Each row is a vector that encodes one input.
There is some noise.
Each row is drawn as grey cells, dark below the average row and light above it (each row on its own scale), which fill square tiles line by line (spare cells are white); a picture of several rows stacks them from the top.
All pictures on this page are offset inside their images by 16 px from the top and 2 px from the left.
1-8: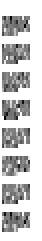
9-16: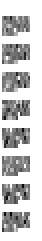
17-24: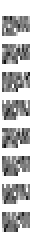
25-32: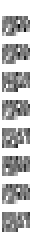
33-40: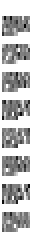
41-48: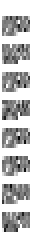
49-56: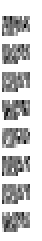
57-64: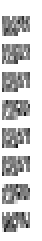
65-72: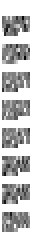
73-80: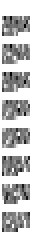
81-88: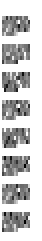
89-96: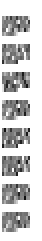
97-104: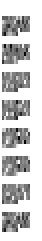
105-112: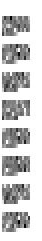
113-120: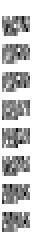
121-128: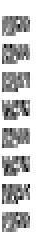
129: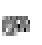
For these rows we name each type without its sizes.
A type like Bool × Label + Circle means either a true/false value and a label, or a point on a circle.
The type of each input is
Bool × Bool × Bool + Circle + Unit.
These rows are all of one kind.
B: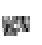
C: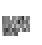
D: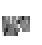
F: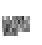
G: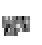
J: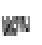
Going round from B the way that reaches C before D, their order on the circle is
B, J, F, C, D, G.
